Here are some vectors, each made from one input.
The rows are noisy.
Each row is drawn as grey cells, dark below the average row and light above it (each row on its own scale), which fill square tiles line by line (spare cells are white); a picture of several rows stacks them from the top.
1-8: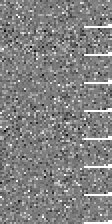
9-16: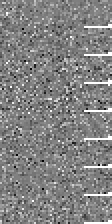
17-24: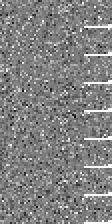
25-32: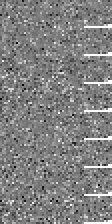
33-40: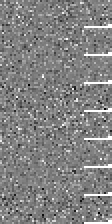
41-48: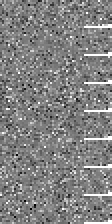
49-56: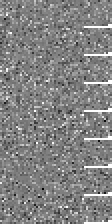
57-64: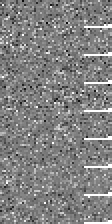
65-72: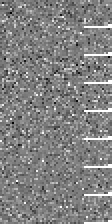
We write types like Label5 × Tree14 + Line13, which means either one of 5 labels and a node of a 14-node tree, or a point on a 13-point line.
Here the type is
(Bool × Bool × Bool × Bool + Unit) × Tree9.
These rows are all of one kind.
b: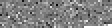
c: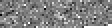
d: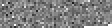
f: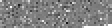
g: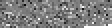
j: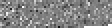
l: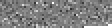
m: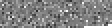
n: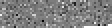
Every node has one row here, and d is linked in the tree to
c and m.
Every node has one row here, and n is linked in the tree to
c.
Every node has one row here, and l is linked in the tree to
c.
